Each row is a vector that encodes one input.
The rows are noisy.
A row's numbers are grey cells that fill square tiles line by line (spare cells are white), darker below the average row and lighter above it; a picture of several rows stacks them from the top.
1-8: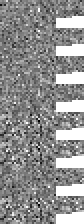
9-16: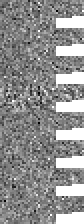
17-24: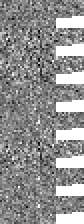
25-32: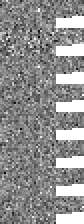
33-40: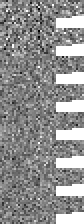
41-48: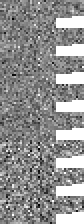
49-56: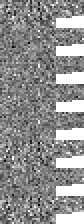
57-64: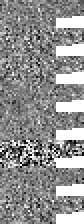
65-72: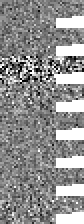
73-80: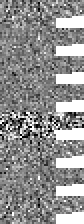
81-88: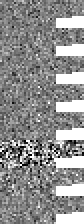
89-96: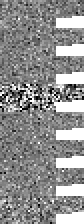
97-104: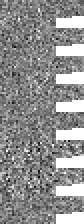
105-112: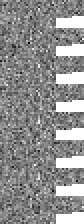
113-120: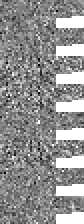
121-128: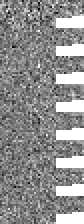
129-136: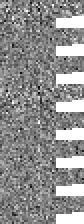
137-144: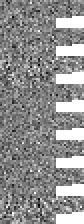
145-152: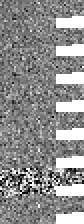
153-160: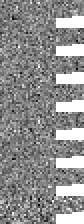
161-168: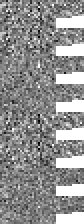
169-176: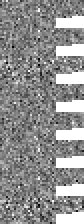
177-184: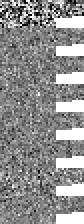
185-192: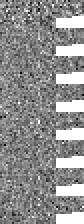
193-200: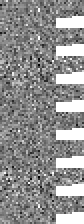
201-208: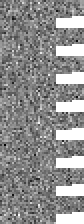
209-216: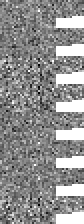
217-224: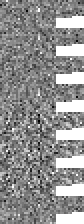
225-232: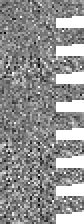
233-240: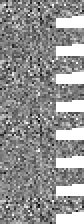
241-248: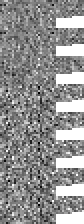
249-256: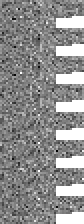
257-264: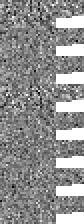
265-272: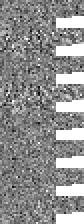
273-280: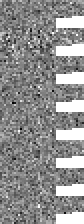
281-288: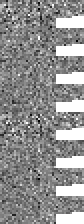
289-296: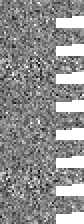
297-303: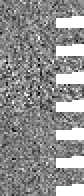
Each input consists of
a list of up to three points on a 19-point line.
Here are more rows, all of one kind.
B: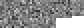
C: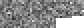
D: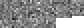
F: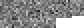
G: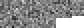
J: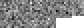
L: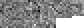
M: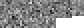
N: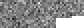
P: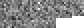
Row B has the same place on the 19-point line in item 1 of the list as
D, F and G.
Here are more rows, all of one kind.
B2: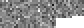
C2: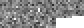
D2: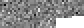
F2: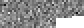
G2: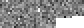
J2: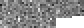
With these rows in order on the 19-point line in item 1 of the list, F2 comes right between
C2 and D2.
